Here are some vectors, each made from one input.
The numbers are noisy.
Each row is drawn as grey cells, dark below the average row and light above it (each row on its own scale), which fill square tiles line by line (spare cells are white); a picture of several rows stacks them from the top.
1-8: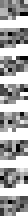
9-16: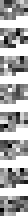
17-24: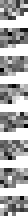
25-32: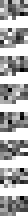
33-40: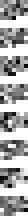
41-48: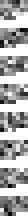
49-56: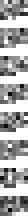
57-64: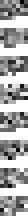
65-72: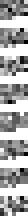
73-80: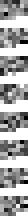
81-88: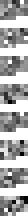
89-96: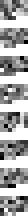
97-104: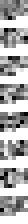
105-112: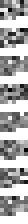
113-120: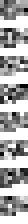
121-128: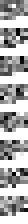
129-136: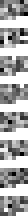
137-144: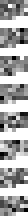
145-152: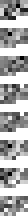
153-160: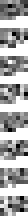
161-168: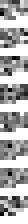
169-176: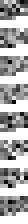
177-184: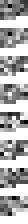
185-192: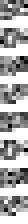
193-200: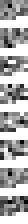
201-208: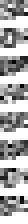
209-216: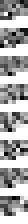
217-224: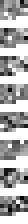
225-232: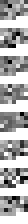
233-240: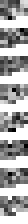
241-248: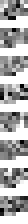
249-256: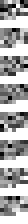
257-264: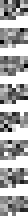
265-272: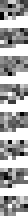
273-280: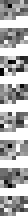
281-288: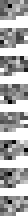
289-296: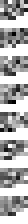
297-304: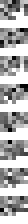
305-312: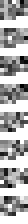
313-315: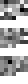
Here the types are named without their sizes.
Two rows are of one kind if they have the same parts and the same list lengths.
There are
2 kinds of row.
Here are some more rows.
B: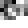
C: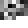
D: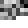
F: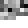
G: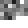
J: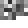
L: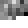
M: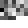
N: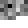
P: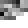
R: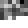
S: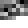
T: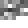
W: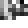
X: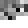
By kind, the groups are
B, G, M, N, P, X
C, D, F, J, L, R, S, T, W

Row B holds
a label and a point on each of two lines.
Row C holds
a point on each of three lines.
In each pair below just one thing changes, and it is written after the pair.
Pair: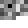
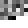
the label
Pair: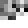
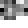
the label
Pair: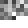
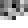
the label
